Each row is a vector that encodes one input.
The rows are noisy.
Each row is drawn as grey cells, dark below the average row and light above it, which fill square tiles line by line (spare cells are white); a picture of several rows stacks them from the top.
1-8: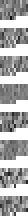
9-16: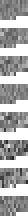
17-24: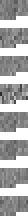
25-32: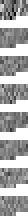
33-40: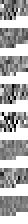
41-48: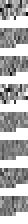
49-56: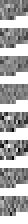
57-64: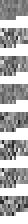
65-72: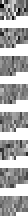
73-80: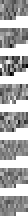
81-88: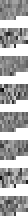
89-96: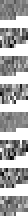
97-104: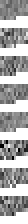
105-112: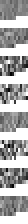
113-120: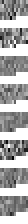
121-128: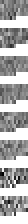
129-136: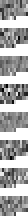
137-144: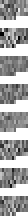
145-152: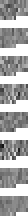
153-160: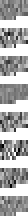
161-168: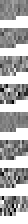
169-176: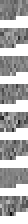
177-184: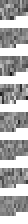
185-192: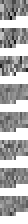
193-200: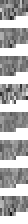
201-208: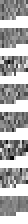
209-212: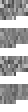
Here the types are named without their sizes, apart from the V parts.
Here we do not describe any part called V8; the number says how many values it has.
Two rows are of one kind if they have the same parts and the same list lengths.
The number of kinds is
3.
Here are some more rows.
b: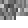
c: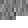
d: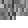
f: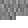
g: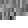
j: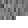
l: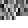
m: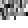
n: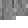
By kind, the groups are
b, j
c, f, g
d, l, m, n

